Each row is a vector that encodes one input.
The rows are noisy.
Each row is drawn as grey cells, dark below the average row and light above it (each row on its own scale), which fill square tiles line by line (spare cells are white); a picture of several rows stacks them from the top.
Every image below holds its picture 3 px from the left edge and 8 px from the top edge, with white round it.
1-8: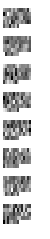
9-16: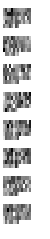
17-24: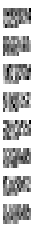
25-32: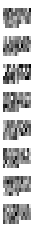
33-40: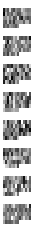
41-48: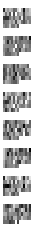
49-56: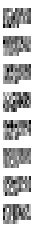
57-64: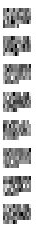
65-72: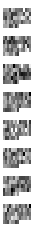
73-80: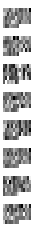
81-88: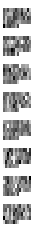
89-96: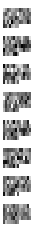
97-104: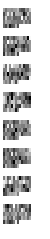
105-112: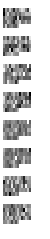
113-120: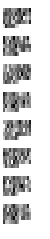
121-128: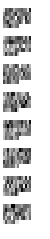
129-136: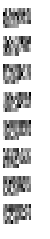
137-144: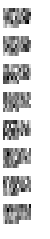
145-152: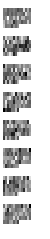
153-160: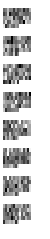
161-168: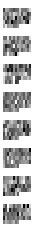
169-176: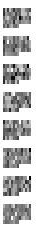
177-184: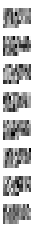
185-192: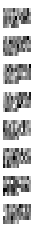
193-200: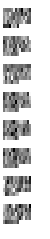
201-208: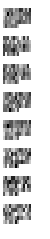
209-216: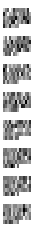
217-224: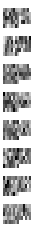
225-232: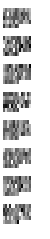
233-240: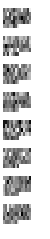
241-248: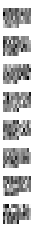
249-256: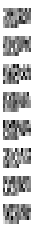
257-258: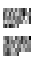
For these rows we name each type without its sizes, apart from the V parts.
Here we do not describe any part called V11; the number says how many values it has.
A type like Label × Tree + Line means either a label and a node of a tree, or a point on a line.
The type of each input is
(Bool × Bool × Bool + Unit) × V11 + Circle × Label.
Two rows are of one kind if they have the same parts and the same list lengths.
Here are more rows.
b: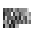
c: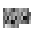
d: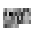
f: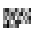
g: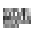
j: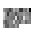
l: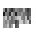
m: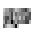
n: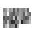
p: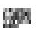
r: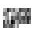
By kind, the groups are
b, f, g, j, p, r
c, m, n
d, l

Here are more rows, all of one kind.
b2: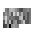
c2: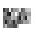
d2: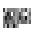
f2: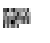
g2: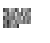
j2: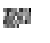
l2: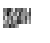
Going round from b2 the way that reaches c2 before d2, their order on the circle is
b2, c2, g2, d2, j2, f2, l2.
